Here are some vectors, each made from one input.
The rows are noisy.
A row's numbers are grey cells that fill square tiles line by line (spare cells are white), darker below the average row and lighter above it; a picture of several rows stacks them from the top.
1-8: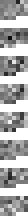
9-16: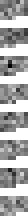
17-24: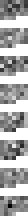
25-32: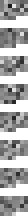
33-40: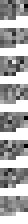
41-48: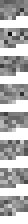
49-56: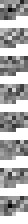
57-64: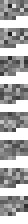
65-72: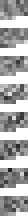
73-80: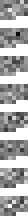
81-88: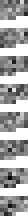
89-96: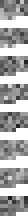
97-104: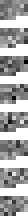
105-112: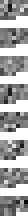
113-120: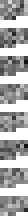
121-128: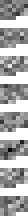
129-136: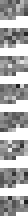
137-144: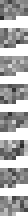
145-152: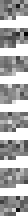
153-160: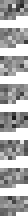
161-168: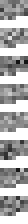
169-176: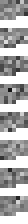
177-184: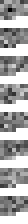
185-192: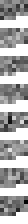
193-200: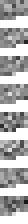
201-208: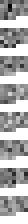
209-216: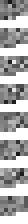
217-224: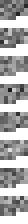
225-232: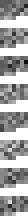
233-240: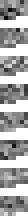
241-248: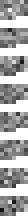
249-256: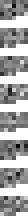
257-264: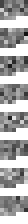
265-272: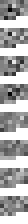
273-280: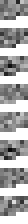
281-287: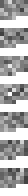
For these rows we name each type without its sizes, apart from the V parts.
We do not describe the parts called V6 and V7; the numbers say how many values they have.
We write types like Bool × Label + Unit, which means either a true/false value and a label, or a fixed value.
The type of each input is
((Bool × Bool × Bool + Unit) × Tree × V6 + Line) × V7.
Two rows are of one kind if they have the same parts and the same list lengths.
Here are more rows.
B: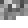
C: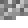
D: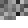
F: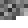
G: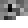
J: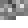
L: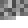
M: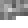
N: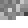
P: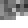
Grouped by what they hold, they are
B, G
C, D, N
F, J, L, M, P

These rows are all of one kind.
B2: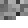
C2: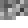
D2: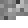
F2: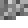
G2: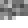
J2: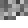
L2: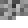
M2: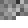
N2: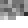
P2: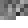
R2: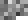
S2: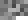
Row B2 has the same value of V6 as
C2, G2, P2 and S2.
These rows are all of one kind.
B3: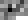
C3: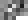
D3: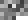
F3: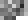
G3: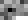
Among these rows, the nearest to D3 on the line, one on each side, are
B3 and C3.
